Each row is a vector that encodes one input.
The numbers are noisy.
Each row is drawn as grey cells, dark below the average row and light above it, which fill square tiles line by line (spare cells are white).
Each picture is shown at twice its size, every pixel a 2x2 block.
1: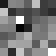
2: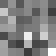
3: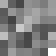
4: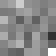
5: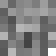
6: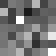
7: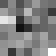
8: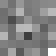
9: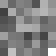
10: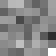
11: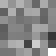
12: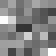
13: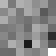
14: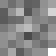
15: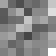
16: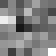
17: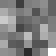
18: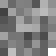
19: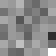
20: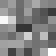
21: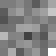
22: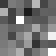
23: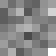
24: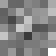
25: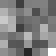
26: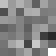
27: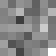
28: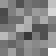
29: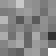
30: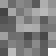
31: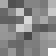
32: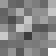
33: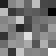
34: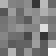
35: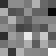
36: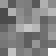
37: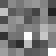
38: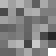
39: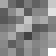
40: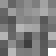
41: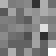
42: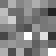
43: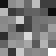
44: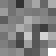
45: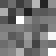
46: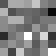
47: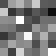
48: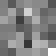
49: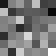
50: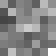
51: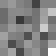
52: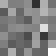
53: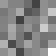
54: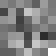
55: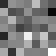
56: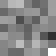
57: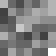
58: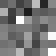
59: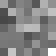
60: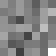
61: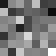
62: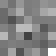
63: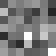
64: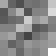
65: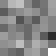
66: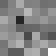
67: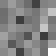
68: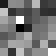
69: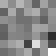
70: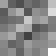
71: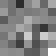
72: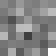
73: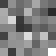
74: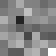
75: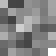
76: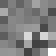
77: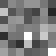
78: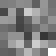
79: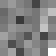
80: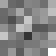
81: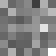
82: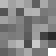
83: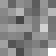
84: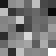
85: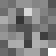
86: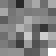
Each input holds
a point on a 5-point line, together with either a point on a 5-point line, or three true/false values.
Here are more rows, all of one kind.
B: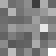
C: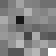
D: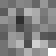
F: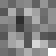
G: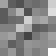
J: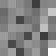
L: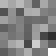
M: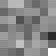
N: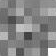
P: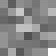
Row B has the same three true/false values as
D and F.
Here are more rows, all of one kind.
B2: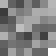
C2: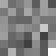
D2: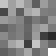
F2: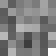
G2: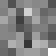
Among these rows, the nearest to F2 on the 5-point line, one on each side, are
B2 and C2.
